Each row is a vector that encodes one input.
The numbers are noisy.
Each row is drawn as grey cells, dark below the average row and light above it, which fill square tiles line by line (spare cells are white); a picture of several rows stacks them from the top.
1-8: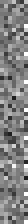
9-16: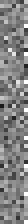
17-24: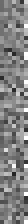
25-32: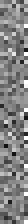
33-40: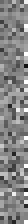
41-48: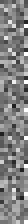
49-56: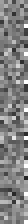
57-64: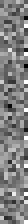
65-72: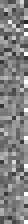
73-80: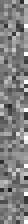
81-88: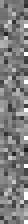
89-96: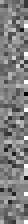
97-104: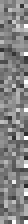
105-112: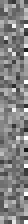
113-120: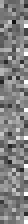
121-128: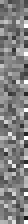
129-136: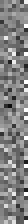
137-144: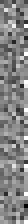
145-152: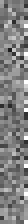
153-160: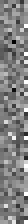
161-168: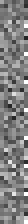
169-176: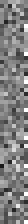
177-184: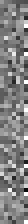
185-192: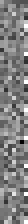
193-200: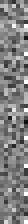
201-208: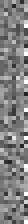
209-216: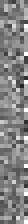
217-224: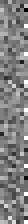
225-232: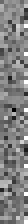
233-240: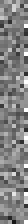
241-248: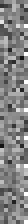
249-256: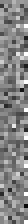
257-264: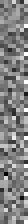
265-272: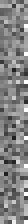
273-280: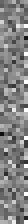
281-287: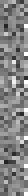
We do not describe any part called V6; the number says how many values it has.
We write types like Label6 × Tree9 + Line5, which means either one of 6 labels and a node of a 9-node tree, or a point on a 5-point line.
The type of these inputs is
Bool × Bool × Bool + (Circle8 × Label9 × V6 + Unit) × Circle10.
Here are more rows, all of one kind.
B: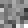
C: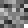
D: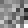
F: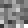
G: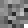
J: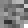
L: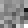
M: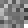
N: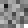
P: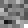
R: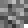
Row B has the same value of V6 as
D, L, M and P.
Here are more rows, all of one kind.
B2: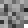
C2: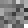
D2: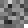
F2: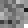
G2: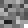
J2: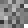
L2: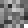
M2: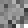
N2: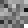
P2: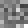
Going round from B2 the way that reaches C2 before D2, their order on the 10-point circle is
B2, J2, F2, N2, C2, G2, D2, L2, P2, M2.
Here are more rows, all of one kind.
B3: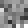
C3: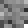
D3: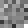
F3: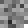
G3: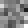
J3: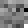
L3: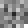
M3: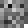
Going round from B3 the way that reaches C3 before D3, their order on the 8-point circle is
B3, L3, C3, M3, F3, G3, D3, J3.
